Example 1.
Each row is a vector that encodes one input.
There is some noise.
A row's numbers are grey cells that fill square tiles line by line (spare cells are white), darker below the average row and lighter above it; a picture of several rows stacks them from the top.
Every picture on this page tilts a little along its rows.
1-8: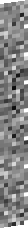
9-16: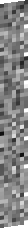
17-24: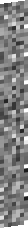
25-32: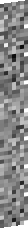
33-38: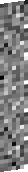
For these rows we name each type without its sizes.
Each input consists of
a point on each of two lines and a true/false value.
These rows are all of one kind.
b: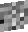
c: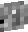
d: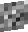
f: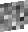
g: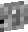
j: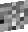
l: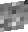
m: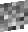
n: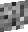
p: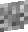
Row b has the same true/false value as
f, j, l and m.
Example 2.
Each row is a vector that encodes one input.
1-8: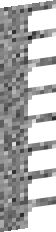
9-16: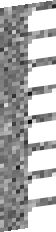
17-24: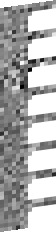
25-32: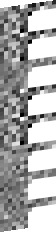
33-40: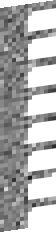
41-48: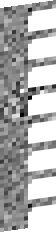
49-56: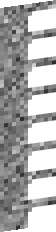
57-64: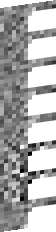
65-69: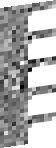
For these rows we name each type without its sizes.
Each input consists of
a list of points on a line.
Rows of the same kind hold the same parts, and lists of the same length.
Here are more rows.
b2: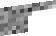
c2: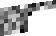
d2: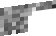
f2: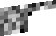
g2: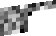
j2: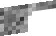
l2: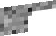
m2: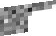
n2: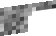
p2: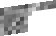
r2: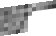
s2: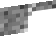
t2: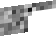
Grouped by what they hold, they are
b2, l2, m2, t2
c2, f2, g2
d2, j2, n2, p2, r2, s2

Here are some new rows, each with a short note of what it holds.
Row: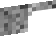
a list of two items
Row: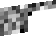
the empty list
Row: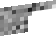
a list of one item
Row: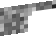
a list of two items
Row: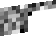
the empty list
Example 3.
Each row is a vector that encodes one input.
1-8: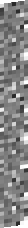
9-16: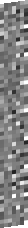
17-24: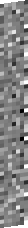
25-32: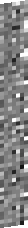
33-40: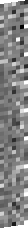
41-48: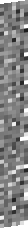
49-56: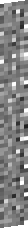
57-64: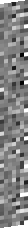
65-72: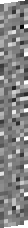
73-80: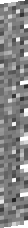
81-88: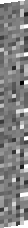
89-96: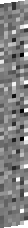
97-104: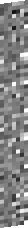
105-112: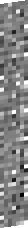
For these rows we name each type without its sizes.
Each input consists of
a point on each of two lines, together with either a fixed value, or three true/false values.
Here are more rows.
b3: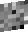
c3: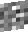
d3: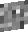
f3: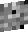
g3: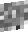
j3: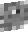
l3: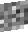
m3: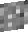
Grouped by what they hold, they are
b3, d3, f3, m3
c3, g3, j3, l3

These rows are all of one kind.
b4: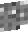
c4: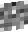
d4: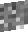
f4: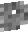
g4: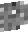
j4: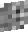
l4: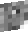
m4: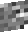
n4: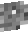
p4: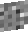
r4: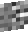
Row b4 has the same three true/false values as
f4, g4, l4 and n4.
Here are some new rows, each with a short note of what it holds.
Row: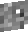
a point on each of two lines
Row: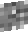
a point on each of two lines and three true/false values
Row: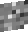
a point on each of two lines
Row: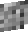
a point on each of two lines
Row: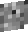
a point on each of two lines
